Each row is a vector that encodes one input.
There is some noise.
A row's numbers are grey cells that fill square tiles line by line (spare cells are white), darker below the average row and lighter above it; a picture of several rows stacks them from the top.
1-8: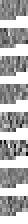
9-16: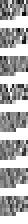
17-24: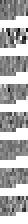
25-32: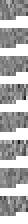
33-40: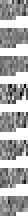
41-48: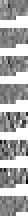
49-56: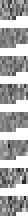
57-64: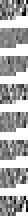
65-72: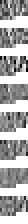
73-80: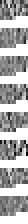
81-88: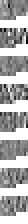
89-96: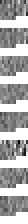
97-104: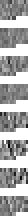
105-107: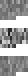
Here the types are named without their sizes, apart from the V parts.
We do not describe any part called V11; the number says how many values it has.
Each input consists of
a point on a line, together with either a point on a line, or a value of V11.
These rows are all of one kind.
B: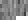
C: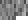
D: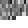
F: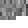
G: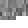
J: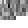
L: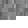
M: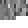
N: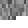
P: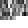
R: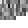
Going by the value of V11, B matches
F, G, L and R.
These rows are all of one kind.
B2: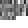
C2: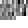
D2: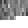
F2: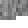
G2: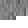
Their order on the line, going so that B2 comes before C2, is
D2, B2, G2, C2, F2.
